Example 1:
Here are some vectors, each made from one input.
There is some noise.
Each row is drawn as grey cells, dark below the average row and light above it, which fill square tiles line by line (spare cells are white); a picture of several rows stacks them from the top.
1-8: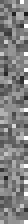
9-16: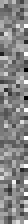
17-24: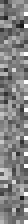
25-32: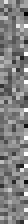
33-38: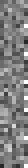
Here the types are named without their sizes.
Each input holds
a point on each of two lines, together with either a fixed value, or three true/false values.
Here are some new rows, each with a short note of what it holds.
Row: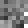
a point on each of two lines and three true/false values
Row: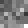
a point on each of two lines
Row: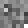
a point on each of two lines and three true/false values
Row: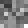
a point on each of two lines
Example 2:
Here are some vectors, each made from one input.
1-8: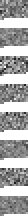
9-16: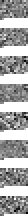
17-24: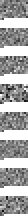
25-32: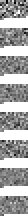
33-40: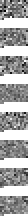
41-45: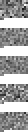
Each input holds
either one of 4 labels, or a point on a 5-point line.
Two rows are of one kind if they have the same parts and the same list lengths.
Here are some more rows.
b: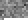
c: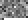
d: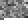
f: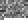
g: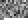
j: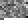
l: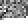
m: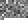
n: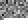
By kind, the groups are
b, f, g, l, m
c, d, j, n

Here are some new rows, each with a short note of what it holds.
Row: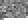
a point on a 5-point line
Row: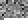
one of 4 labels
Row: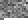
one of 4 labels
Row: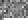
a point on a 5-point line
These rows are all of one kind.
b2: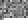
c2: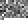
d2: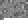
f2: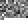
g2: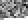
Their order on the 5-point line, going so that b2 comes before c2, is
d2, f2, b2, c2, g2.
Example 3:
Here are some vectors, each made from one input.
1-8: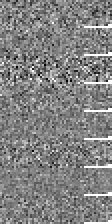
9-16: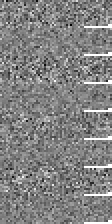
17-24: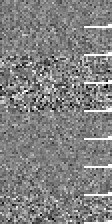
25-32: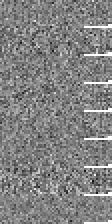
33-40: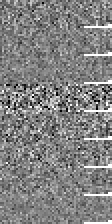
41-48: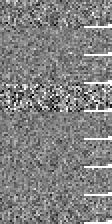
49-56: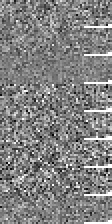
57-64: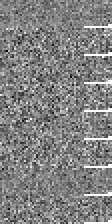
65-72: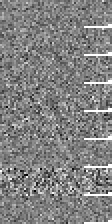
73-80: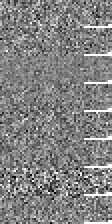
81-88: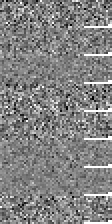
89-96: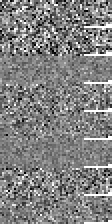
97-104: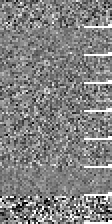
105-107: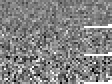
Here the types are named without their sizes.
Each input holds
a point on a line, together with either a fixed value, or four true/false values.
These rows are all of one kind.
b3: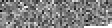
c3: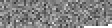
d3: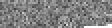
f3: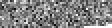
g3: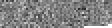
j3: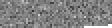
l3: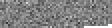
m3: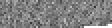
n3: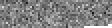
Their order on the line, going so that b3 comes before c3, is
l3, d3, m3, n3, b3, c3, g3, f3, j3.
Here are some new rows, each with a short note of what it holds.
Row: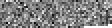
a point on a line
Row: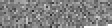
a point on a line and four true/false values
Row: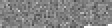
a point on a line and four true/false values
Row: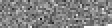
a point on a line
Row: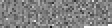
a point on a line
